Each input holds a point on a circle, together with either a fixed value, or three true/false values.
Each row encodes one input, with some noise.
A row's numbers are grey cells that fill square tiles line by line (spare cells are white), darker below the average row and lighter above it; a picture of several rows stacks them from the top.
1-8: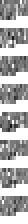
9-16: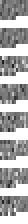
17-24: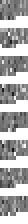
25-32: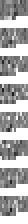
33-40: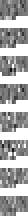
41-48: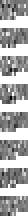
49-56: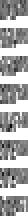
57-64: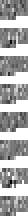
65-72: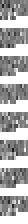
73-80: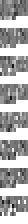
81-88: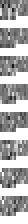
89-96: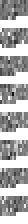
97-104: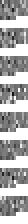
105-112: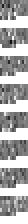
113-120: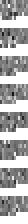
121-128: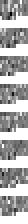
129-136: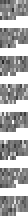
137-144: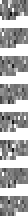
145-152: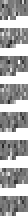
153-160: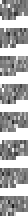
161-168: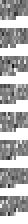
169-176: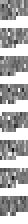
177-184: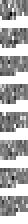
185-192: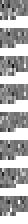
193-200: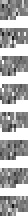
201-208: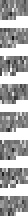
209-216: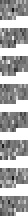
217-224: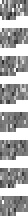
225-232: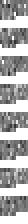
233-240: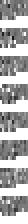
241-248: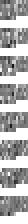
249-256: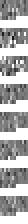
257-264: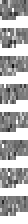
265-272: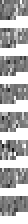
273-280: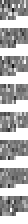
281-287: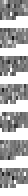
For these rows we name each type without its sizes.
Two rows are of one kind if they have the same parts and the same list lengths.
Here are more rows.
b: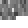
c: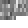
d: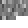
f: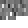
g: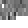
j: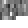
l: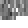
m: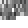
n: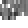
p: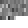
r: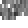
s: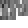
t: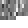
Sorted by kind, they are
b, d, j, l, m, s, t
c, f, g, n, p, r

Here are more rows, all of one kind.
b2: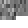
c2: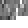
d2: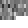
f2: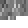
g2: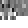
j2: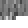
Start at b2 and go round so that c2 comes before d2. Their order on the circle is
b2, j2, f2, g2, c2, d2.
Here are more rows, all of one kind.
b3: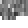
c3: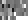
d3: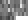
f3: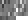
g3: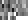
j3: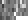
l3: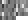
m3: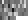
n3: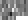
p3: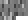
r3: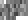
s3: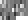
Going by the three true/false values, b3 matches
m3 and r3.
